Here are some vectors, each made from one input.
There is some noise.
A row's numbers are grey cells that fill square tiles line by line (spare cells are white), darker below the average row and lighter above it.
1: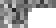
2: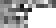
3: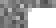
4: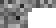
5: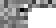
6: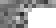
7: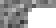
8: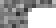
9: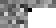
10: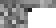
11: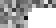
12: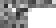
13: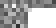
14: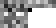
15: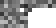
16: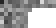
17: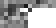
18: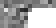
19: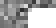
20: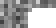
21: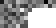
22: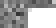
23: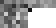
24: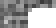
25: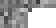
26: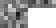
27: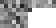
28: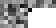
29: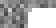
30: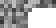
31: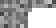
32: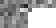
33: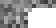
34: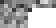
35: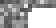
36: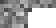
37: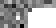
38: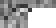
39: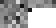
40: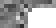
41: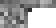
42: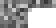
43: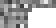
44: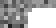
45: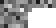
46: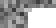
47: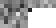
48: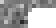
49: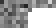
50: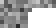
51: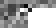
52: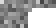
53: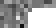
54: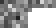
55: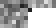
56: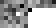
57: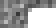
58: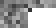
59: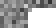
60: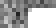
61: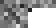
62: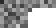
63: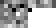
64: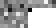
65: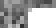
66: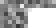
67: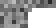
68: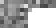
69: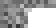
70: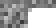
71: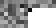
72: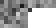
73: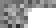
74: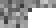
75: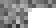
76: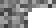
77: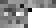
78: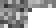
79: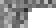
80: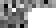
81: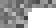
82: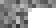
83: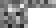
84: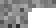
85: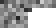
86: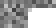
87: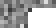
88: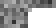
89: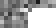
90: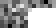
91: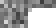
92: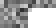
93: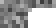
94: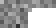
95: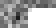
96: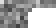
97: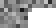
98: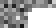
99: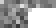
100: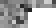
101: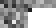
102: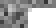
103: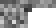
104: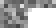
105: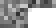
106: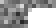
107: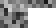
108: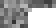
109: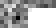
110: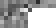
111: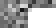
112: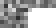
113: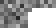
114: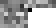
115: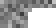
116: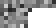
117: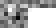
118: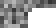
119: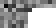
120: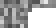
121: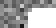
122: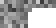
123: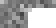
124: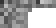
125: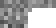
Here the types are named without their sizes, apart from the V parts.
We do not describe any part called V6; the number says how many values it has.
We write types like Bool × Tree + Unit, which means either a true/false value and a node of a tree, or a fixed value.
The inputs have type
(Label + Line) × V6.
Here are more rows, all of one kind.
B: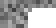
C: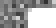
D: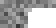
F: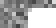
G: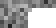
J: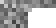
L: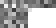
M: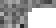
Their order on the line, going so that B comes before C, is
B, M, F, C, L, J, D, G.
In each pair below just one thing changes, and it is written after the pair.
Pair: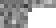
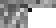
the label
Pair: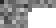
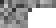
the label
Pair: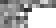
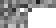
the value of V6
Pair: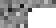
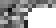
the label
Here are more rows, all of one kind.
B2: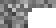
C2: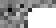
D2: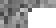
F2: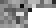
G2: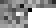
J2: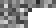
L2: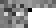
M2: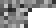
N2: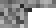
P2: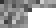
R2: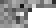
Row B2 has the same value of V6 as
F2, G2, L2 and R2.
